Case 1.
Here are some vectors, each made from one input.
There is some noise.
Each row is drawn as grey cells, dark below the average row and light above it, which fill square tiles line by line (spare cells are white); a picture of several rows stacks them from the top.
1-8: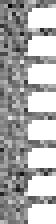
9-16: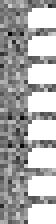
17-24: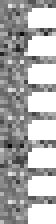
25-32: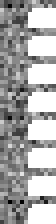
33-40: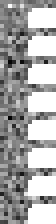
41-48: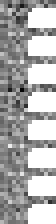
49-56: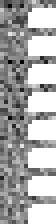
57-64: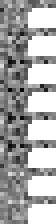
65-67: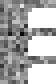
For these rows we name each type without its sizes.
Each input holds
either a label, or a point on each of two lines.
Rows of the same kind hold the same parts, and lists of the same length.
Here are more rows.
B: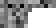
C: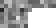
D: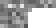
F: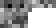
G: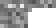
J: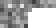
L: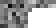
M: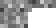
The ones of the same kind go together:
B, F, L
C, D, G, J, M

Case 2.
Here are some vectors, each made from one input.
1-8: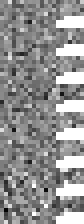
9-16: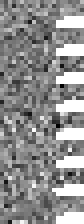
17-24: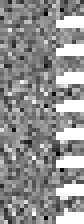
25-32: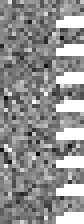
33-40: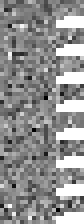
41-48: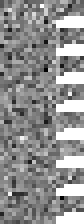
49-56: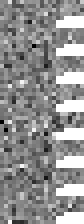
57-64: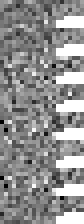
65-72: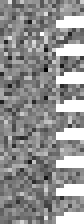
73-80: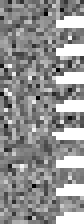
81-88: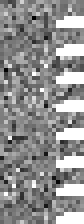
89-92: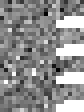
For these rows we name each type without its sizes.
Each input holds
either a label, or four true/false values.
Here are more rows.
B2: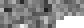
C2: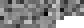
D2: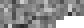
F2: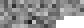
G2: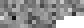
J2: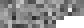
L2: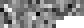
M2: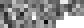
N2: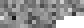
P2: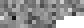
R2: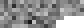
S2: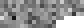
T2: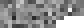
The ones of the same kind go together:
B2, C2, D2, F2, G2, J2, N2, P2, R2, S2, T2
L2, M2

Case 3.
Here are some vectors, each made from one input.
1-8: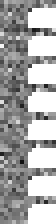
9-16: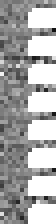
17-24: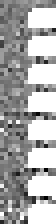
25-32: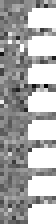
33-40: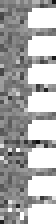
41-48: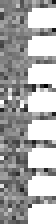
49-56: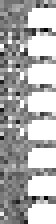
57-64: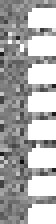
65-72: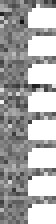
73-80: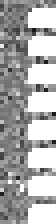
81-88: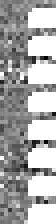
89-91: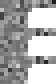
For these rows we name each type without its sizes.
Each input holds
a true/false value, together with either a fixed value, or a node of a tree.
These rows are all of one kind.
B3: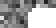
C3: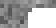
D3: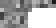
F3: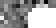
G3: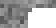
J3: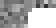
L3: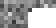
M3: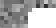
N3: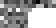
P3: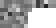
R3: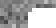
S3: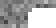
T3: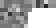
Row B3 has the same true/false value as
F3 and N3.
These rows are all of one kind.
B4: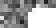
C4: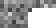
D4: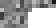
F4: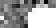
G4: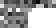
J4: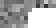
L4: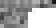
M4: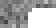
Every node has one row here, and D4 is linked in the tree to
L4.
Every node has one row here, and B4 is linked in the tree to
F4, L4 and M4.
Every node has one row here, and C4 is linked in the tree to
F4.
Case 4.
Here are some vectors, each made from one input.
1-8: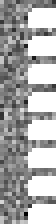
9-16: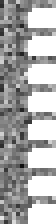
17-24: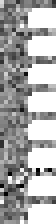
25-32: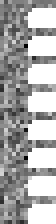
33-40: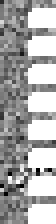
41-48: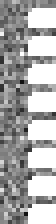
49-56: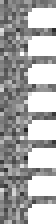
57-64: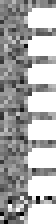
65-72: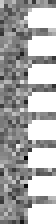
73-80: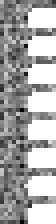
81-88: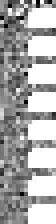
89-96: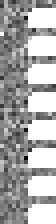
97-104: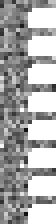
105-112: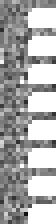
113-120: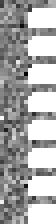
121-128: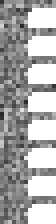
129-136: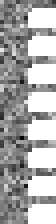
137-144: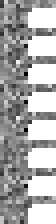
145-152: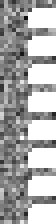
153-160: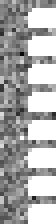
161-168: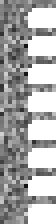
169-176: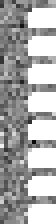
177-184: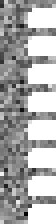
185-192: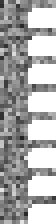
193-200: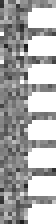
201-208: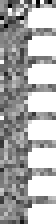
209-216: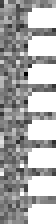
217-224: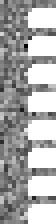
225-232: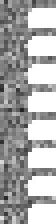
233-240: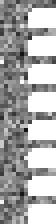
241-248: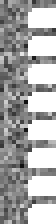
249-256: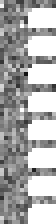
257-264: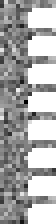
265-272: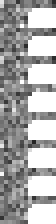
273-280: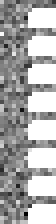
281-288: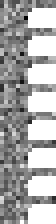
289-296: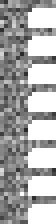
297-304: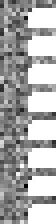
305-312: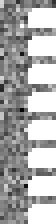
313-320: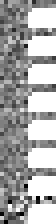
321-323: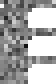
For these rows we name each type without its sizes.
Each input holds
a list of points on a line.
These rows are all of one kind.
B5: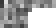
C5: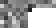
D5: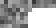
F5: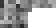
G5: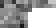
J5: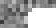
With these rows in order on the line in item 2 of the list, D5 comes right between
G5 and J5.
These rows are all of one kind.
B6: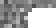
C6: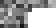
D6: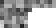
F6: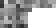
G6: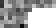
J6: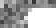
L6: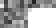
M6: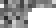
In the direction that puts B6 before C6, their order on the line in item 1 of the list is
B6, J6, L6, M6, D6, G6, F6, C6.
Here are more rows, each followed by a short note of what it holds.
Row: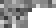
a list of two items
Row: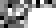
the empty list
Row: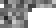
a list of two items
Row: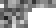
a list of two items
